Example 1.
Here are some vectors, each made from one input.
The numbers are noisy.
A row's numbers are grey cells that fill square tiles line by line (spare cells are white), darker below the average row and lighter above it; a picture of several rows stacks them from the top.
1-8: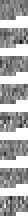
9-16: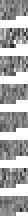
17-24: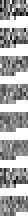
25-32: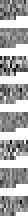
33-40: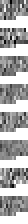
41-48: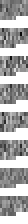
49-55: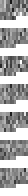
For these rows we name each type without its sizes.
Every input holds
either a label, or a point on a line.
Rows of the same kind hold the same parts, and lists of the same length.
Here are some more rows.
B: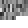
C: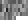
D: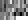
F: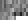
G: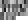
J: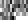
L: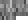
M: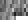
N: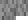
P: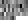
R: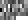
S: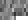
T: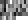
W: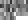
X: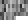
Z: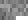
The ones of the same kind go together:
B, G, J, L, N, P, T, X, Z
C, D, F, M, R, S, W

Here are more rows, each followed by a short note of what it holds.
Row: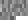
a label
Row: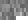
a label
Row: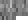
a label
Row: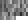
a point on a line
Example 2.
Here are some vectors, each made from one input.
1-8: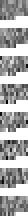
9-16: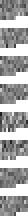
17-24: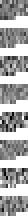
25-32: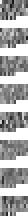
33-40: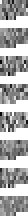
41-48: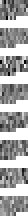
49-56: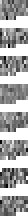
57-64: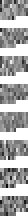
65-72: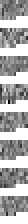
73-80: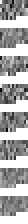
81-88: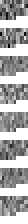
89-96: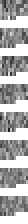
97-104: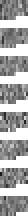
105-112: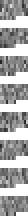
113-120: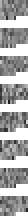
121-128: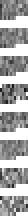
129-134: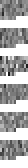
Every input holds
either a point on a 10-point circle and a true/false value, or a fixed value.
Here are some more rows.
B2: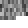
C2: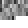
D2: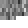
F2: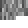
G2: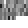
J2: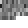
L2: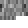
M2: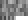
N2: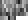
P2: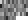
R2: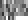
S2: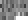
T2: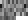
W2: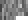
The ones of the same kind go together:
B2, D2, F2, G2, J2, L2, M2, N2, P2, R2, S2, T2, W2
C2

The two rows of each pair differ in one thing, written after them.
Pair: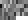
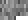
the true/false value
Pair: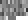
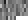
the place on the 10-point circle
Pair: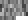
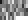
the place on the 10-point circle
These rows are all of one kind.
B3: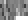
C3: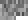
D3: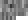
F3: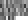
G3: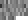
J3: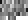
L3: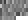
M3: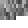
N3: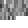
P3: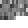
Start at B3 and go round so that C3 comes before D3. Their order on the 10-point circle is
B3, C3, N3, M3, J3, L3, P3, D3, G3, F3.
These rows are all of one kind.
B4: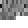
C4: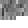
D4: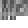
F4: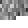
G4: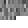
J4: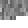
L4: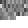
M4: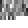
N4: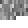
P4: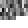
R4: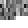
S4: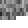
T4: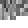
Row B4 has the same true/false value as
M4 and R4.
